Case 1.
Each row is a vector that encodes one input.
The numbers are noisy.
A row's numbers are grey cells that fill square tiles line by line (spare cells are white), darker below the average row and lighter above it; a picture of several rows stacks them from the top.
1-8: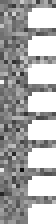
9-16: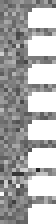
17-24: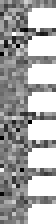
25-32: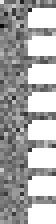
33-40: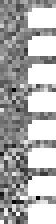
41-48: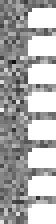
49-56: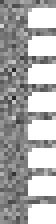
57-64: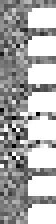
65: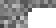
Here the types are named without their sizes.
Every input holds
either a point on each of two lines, or three true/false values.
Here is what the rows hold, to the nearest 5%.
About 35% of them hold a point on each of two lines. The rest hold three true/false values.
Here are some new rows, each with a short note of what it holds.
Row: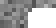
a point on each of two lines
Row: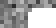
three true/false values
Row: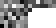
a point on each of two lines
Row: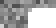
three true/false values
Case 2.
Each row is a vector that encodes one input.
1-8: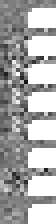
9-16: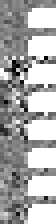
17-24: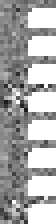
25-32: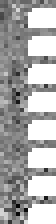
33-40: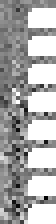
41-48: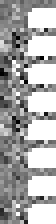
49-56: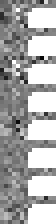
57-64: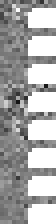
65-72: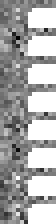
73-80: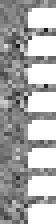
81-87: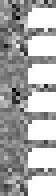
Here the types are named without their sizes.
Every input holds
a point on a line and four true/false values.
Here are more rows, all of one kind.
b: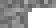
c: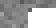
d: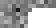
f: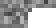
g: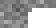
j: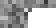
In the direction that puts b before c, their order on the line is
f, j, b, c, g, d.
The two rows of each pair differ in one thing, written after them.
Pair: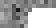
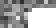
one of the four true/false values
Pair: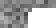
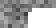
one of the four true/false values
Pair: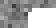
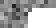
the place on the line
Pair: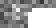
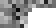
the place on the line
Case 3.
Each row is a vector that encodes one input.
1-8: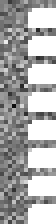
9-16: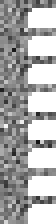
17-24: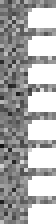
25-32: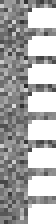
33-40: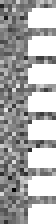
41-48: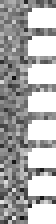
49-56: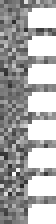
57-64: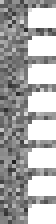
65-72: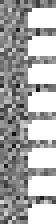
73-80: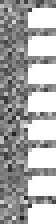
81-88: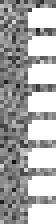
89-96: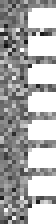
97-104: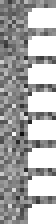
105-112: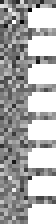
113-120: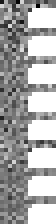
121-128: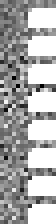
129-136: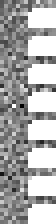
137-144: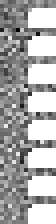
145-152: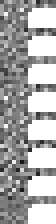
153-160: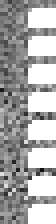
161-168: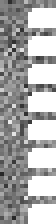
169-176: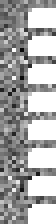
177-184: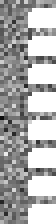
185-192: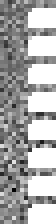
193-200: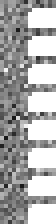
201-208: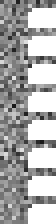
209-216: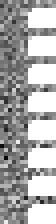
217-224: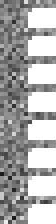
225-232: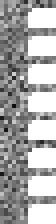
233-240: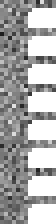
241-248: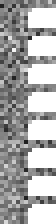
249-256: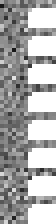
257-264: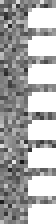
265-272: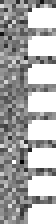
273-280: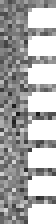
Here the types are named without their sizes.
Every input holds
either a point on a circle, or a point on a line.
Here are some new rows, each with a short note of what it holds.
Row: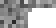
a point on a circle
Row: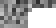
a point on a line
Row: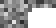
a point on a line
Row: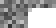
a point on a circle
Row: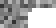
a point on a circle
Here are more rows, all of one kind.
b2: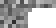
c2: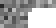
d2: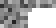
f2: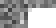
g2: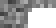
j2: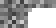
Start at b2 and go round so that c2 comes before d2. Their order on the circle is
b2, j2, g2, f2, c2, d2.
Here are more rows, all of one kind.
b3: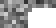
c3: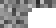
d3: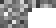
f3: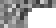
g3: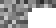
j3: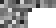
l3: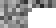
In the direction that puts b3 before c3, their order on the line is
d3, b3, g3, l3, f3, j3, c3.
